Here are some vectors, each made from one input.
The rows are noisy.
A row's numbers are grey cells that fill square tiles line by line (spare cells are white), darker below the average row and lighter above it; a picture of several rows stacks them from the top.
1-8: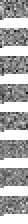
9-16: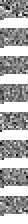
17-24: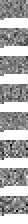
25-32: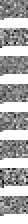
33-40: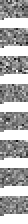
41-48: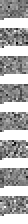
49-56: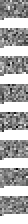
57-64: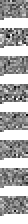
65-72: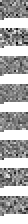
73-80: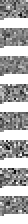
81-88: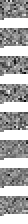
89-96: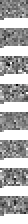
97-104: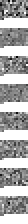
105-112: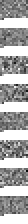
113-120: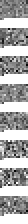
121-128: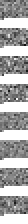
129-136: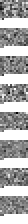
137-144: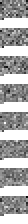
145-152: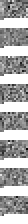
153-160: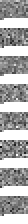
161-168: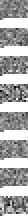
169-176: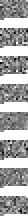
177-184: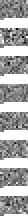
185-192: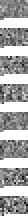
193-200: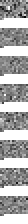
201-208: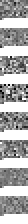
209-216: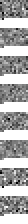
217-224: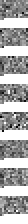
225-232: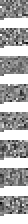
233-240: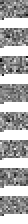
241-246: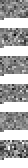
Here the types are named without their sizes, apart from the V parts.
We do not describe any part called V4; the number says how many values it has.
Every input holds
either a label, or a node of each of two trees, three true/false values and a value of V4.
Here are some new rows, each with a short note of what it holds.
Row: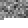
a label
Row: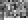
a label
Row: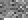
a node of each of two trees, three true/false values and a value of V4
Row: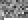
a label
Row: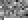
a label
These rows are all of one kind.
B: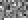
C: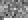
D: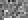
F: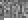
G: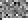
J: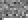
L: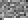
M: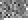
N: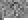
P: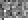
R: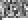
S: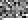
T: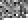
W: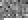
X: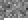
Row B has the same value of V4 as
C, J, L and R.
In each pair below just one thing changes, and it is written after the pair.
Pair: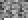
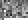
one of the three true/false values
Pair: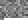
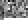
one of the three true/false values
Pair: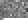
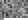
the value of V4
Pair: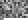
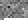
the node of one of the two trees
